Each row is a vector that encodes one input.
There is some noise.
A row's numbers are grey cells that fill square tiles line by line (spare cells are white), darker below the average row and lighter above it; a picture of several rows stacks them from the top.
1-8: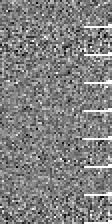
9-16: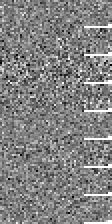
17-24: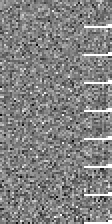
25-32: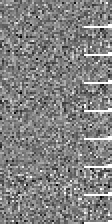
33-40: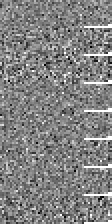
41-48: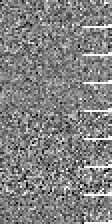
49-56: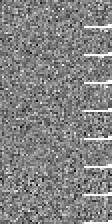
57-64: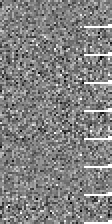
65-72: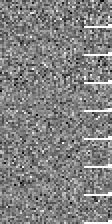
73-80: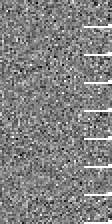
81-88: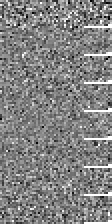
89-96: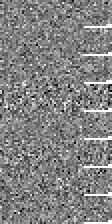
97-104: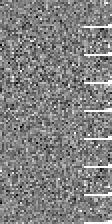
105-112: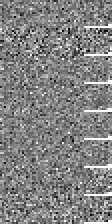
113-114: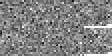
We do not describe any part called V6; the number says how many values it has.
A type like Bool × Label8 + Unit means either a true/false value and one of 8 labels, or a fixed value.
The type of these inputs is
(Bool × Bool × Bool + Unit) × V6 + Line8.
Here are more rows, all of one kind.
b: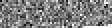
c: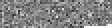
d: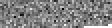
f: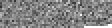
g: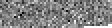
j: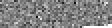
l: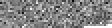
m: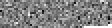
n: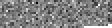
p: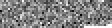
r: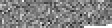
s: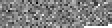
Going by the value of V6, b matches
j and m.
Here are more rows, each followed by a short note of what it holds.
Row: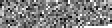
a value of V6
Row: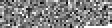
a value of V6
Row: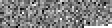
a point on an 8-point line
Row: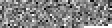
a value of V6
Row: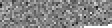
a value of V6
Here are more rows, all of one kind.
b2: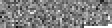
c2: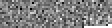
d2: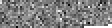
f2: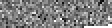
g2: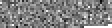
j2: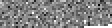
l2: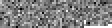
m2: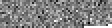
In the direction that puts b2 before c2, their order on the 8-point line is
j2, l2, b2, g2, d2, f2, m2, c2.
